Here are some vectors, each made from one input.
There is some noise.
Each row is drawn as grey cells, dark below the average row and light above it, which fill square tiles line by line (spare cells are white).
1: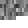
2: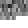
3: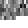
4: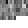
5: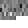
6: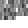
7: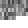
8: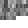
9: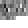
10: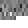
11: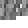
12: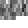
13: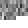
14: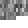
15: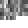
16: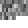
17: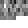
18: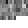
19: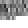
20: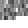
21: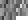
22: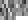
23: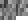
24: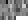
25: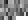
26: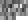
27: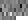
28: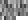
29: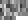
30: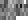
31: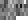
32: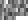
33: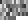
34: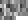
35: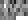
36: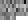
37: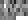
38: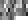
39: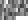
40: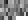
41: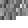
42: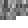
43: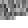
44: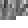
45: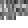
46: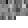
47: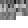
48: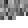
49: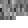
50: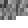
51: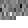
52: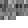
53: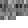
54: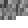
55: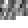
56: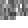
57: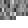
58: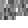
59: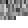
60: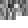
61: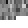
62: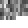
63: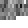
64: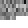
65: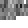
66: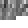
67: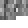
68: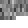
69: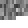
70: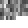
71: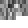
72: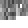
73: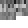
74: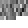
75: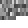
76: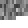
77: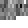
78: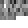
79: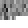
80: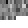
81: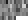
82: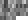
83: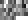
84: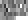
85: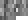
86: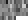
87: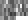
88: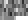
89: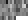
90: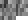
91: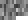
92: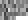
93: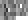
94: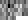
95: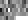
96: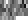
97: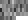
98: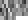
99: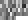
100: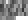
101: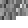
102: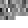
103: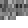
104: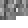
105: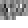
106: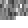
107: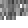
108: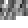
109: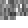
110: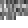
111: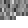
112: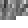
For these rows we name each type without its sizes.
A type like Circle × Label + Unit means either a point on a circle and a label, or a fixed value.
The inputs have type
(Bool × Circle + Label) × Label.
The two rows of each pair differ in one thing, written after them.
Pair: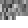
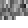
the label
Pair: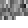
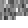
the true/false value
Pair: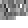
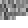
the place on the circle
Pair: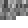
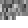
the label
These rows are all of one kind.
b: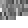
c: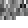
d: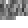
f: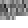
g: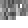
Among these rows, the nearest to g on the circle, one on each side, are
b and d.
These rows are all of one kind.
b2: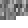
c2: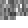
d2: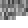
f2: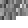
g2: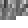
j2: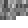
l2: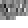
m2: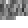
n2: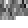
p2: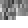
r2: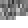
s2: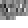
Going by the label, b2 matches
f2, g2 and j2.
